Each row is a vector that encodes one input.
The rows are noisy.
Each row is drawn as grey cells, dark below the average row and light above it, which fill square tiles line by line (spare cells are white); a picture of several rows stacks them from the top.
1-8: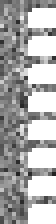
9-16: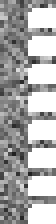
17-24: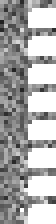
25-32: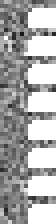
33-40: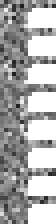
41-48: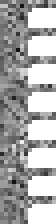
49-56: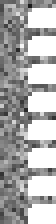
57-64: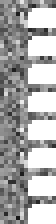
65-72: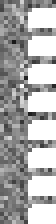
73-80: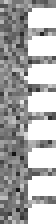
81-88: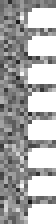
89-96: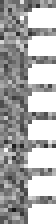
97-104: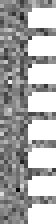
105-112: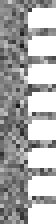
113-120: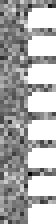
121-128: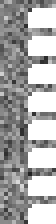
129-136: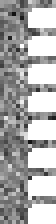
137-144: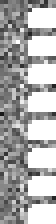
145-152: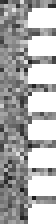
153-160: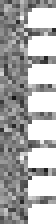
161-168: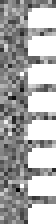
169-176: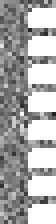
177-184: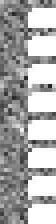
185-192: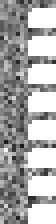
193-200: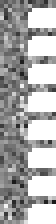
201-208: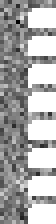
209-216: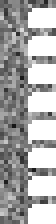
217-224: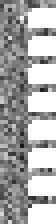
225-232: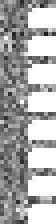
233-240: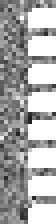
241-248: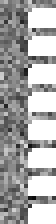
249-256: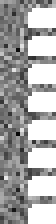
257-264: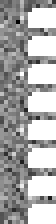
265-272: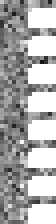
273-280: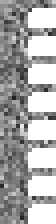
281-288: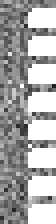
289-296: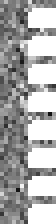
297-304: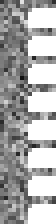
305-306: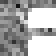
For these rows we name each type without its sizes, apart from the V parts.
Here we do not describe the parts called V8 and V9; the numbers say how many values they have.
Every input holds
either a value of V8 and a value of V9, or a list of points on a circle.
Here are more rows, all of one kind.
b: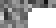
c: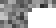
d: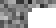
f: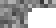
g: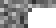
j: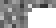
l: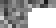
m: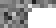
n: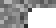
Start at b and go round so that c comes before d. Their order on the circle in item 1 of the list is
b, l, j, c, d, f, n, g, m.
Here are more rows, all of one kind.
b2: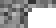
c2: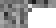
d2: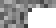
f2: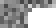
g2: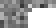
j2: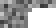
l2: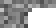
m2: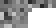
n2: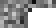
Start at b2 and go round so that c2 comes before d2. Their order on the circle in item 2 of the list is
b2, j2, m2, n2, g2, f2, c2, d2, l2.
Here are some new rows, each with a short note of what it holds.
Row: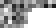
the empty list
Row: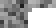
a list of one item
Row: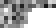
the empty list
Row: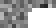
a list of two items
